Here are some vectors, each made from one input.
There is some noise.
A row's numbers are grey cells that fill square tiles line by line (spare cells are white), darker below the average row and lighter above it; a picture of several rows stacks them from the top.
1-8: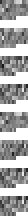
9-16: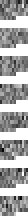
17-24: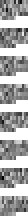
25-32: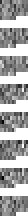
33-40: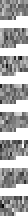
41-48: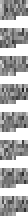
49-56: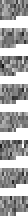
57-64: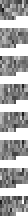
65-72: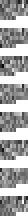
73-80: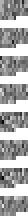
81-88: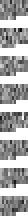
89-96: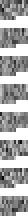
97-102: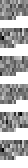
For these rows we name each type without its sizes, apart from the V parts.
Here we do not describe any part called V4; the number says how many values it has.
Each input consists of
either a point on a line, or a list of items, each a true/false value and a value of V4.
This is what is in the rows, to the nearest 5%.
About 30% of them hold a point on a line. The rest are lists of items, each a true/false value and a value of V4.
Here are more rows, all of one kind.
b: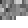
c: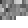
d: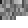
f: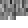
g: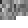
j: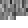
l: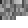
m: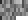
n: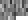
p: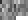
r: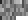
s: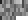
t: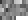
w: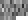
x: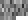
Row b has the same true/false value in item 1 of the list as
c, g, p and t.
